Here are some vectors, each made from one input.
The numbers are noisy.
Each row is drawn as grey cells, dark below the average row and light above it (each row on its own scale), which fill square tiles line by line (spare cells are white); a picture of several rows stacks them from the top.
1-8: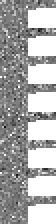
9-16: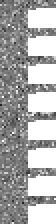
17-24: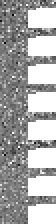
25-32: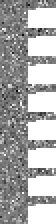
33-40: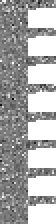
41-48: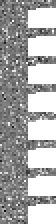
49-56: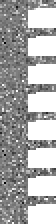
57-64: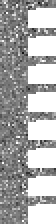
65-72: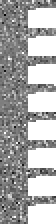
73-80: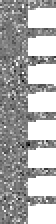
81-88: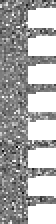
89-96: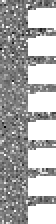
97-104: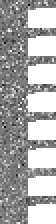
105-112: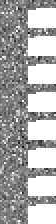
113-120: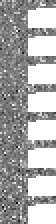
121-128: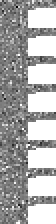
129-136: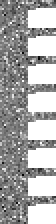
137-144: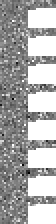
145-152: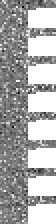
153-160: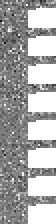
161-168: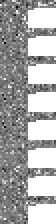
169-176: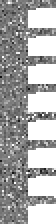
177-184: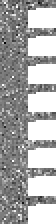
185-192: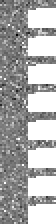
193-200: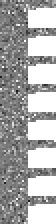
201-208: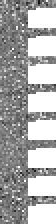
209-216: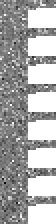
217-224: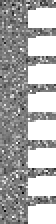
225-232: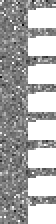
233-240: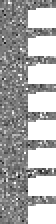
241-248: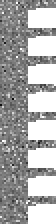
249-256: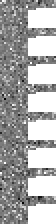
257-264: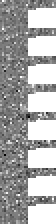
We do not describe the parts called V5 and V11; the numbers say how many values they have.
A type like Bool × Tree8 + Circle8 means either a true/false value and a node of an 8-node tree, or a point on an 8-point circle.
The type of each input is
(Bool × Circle9 + Circle6) × V5 + V11.
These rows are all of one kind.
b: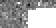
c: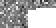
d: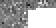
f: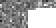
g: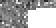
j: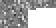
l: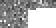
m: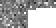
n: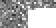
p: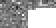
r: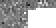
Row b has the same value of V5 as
f, g, n and p.
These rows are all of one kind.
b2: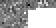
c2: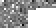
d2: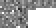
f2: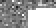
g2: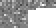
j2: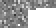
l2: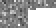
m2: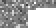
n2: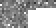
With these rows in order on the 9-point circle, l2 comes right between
b2 and d2.
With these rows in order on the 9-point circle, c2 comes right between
f2 and n2.
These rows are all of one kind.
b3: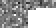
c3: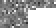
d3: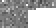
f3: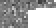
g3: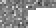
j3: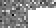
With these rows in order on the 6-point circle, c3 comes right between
d3 and f3.
